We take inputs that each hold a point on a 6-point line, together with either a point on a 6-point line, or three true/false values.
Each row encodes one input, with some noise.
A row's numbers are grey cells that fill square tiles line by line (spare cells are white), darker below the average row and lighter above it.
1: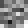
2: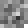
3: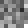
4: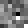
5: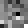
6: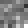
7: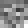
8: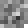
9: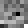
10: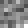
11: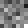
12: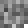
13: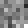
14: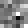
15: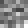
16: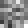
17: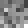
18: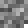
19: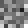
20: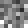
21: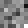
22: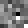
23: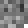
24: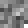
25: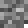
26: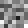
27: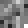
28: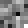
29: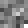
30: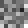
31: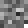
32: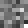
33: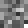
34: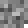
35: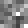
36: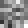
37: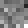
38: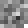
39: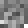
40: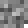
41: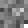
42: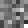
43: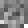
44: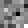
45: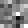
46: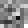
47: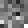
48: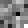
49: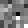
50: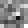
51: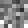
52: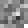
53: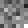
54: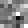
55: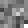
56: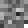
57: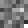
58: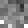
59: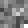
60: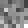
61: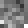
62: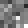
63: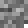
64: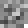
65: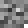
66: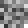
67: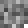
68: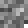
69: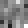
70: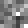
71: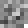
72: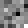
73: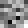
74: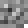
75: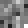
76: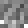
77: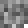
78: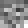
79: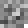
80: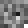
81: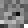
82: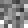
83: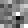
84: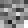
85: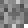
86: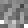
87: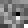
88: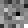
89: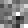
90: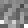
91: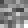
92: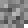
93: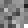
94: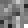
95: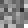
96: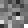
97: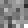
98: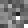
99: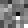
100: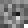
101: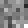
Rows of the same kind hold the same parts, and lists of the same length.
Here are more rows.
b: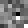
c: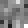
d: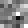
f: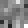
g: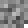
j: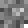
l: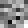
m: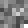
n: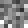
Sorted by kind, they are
b, c, f, l, n
d, g, j, m

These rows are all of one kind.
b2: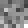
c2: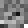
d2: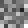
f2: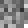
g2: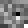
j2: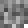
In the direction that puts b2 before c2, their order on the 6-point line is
d2, f2, b2, j2, c2, g2.
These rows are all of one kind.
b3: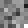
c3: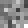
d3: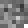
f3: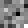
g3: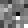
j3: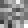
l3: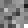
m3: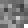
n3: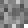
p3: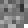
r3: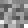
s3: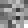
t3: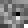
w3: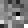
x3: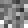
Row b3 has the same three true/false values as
c3, f3, l3 and s3.
